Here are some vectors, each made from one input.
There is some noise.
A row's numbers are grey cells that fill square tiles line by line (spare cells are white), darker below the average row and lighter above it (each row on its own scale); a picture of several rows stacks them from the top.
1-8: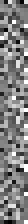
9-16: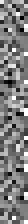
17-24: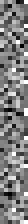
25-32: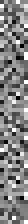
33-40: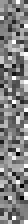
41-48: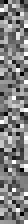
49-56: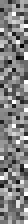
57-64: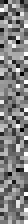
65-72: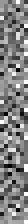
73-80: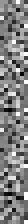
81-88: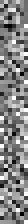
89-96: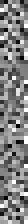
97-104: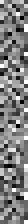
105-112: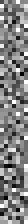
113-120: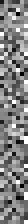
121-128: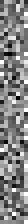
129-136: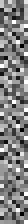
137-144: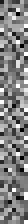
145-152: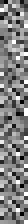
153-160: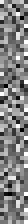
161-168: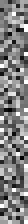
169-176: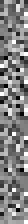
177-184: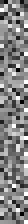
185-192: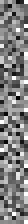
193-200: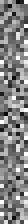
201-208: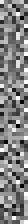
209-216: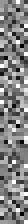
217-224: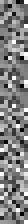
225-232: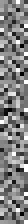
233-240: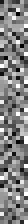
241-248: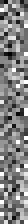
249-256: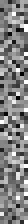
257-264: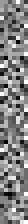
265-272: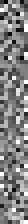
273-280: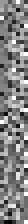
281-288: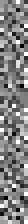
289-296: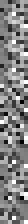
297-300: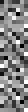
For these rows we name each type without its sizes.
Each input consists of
a node of a tree.
